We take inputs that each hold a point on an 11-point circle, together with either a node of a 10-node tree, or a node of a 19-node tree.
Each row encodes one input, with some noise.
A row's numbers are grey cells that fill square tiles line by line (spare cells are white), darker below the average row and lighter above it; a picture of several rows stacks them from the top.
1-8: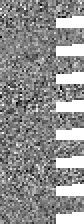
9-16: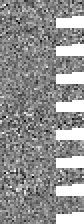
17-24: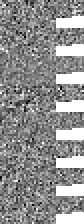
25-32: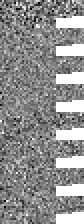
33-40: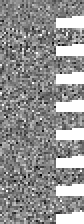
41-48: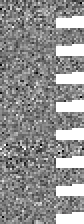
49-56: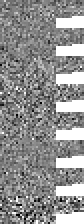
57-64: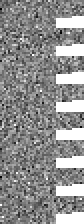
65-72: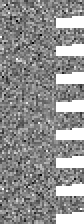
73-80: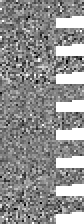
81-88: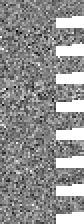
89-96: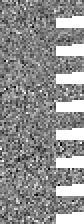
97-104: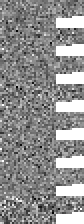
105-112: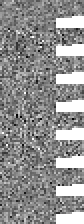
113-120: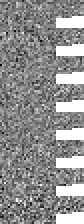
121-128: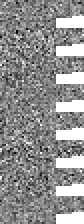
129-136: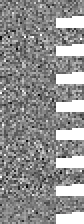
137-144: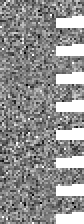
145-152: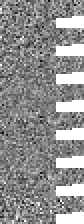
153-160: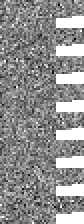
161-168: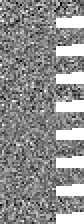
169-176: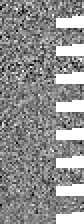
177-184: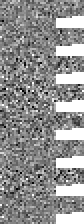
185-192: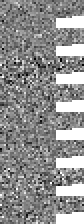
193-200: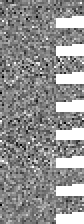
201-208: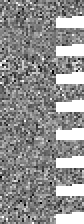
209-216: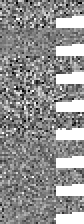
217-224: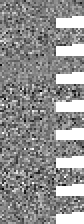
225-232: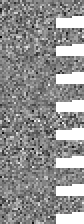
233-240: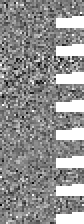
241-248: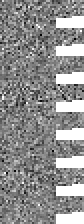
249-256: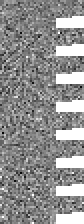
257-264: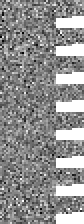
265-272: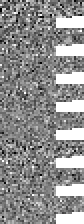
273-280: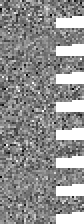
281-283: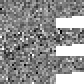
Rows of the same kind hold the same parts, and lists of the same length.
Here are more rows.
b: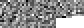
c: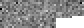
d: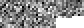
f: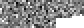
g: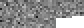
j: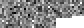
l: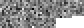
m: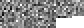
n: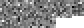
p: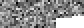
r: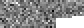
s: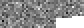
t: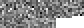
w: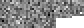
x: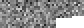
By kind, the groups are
b, c, d, g, m, p, r, s, t, w, x
f, j, l, n

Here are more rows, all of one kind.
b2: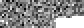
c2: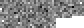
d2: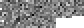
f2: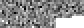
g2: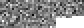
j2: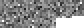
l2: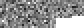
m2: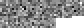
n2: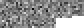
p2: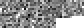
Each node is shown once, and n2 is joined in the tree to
f2.
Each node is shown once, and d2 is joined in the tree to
b2, l2, m2 and p2.
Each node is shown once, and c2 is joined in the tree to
f2.
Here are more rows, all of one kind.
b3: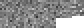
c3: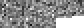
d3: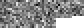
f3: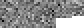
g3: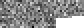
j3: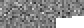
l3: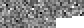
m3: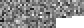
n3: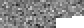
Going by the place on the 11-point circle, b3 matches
d3, f3 and l3.
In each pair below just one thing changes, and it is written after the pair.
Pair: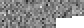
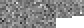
the place on the 11-point circle
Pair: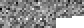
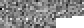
the node of the tree
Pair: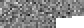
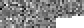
the node of the tree
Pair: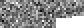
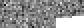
the place on the 11-point circle
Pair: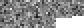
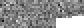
the place on the 11-point circle
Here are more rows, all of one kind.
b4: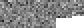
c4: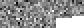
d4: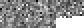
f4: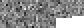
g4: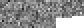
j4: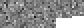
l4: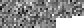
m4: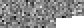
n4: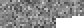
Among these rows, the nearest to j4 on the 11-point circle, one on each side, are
b4 and d4.
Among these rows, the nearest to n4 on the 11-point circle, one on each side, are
d4 and g4.
